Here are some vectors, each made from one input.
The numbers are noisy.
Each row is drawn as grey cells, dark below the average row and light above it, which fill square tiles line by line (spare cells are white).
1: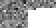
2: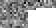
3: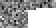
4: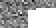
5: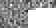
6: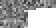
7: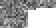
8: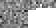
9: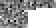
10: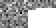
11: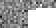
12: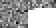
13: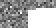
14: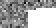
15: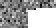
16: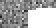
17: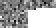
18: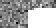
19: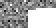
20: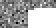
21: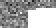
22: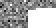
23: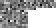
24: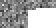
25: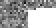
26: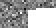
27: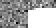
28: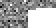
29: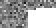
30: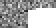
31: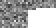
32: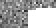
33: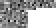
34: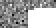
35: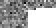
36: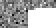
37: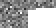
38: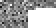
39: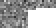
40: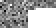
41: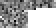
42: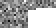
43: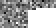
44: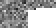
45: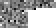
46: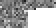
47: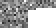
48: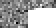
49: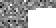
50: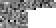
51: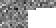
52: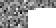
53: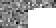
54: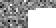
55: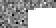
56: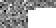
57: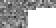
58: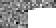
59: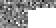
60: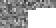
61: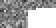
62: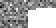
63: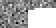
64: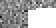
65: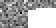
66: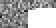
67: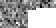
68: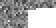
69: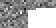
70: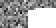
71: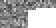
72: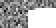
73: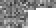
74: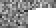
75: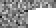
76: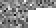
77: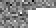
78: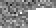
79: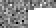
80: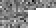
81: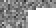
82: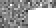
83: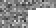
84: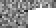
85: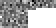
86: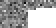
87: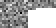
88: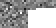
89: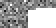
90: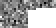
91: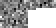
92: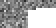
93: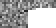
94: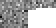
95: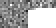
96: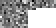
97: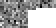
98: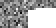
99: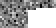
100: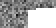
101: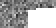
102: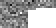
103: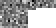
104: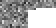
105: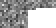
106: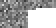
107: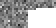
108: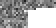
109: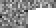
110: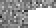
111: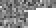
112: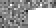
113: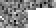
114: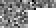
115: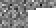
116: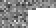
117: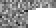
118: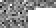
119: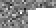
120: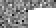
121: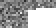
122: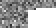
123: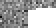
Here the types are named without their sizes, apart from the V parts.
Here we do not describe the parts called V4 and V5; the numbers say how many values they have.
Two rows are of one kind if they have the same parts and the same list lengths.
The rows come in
2 kinds.
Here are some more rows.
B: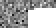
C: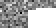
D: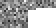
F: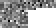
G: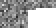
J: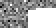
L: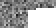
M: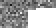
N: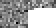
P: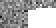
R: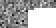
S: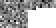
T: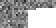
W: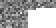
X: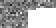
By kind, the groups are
B, C, D, J, N, P, R
F, G, L, M, S, T, W, X

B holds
a true/false value and a value of V5.
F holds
a point on a line, a true/false value and a value of V4.
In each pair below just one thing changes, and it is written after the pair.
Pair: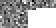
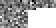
the value of V4
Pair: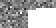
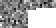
the true/false value
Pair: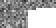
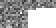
the value of V4
